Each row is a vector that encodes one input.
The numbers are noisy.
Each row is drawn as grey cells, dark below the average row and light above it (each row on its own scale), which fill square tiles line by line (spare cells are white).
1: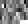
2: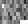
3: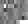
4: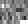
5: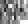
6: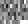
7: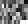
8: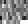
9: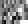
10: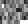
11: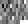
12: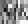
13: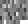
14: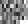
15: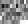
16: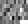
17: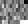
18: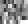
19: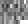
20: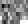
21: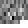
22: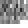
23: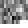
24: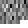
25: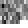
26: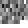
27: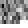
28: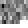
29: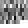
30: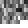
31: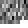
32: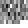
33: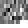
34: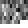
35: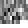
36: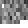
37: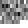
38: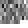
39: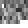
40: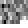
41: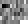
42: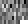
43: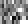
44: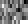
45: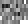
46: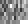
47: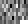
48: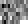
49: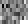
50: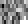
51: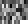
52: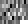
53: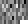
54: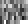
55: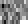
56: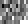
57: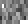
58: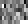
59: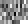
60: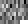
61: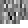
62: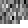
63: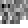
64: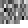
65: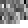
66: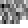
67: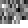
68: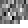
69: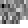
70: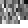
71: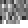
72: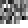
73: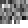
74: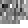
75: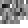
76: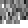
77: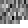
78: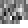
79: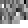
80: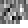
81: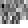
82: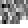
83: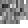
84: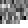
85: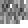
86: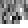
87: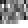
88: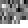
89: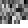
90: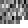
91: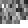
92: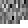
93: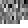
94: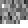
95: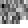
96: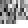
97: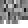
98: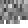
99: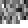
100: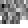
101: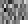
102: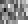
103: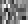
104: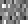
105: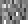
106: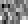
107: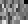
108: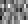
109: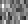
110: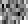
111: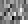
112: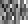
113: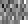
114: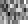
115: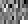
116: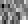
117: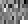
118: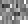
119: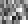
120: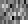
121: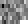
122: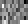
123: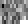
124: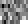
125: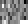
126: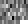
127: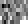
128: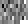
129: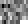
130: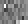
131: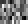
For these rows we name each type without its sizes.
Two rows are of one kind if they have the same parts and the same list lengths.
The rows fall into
2 kinds.
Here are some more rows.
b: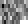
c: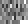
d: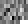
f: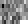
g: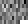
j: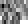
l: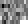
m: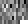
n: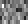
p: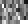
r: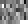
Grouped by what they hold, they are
b, d, f, g, j, l, m
c, n, p, r

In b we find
a point on a line.
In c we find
a point on a line and a node of a tree.
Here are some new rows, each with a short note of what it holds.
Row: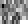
a point on a line
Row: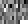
a point on a line
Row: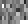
a point on a line and a node of a tree
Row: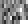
a point on a line
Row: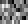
a point on a line and a node of a tree
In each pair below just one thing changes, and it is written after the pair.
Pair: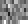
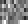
the place on the line
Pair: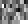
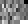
the node of the tree
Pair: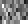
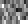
the node of the tree
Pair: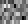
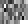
the place on the line
